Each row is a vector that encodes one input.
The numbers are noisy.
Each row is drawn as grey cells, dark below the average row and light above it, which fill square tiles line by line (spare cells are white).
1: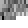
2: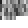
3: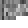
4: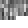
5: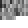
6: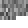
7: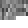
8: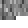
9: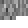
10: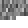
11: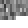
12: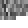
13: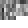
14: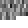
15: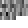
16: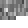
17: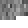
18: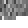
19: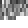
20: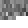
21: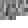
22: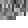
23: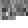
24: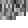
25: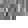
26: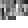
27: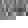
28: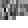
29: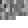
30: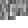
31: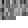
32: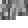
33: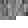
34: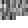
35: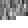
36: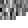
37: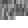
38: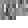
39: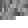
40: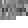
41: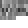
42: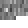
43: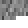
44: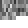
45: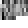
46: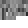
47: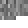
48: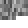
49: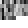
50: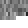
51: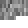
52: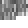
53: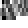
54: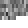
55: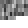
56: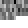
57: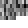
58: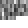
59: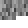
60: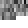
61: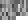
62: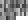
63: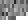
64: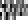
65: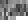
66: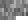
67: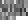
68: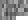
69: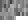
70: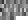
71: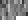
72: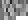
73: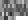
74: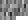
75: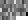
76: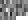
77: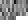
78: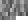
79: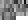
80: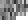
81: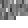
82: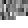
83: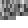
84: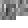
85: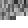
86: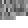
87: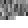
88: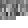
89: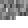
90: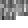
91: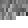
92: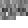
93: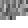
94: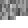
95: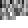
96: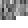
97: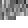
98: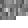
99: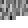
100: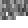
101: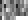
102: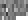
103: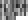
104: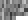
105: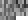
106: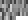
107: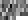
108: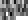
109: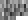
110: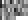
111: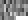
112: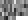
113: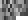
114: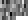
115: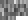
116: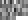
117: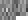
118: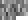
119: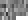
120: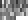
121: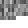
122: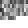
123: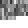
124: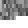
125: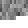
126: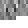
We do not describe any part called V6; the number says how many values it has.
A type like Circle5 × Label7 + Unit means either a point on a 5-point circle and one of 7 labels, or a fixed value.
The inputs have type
Line4 + Tree8 × (Tree8 + V6).
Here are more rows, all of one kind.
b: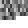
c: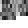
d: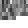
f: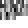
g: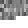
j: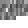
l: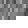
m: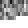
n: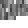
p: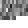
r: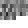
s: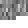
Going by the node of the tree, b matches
j and s.
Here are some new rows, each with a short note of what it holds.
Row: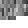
a node of an 8-node tree and a value of V6
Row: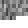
a node of each of two 8-node trees
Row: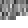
a node of an 8-node tree and a value of V6
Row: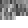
a node of each of two 8-node trees
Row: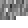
a node of an 8-node tree and a value of V6
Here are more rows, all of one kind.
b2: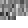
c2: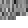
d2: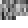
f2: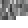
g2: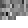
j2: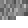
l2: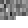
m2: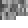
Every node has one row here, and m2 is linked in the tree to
b2 and d2.
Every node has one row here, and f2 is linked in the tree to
d2, g2 and l2.
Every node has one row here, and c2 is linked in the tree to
j2.
